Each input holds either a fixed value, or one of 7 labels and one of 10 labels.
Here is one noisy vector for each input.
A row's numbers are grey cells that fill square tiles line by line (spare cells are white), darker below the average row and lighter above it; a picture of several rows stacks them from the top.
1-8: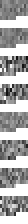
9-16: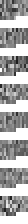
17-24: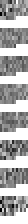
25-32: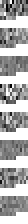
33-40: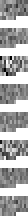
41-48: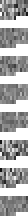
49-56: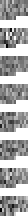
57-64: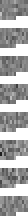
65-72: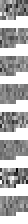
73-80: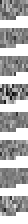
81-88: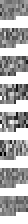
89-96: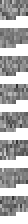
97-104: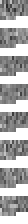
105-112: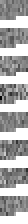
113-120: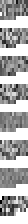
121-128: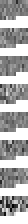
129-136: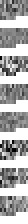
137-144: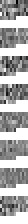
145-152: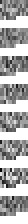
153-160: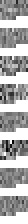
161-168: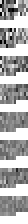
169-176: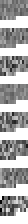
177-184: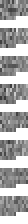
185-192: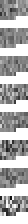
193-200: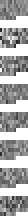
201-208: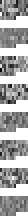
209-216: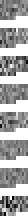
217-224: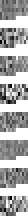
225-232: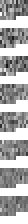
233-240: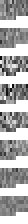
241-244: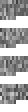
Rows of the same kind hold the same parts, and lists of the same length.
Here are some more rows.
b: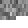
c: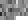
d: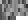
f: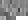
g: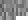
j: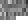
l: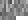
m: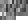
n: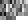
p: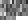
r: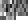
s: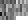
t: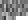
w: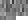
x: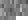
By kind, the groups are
b, c, f, g, j, l, m, n, p, r, s, t, w, x
d

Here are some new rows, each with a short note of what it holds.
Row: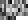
a fixed value
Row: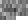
one of 7 labels and one of 10 labels
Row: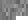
one of 7 labels and one of 10 labels
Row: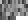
a fixed value
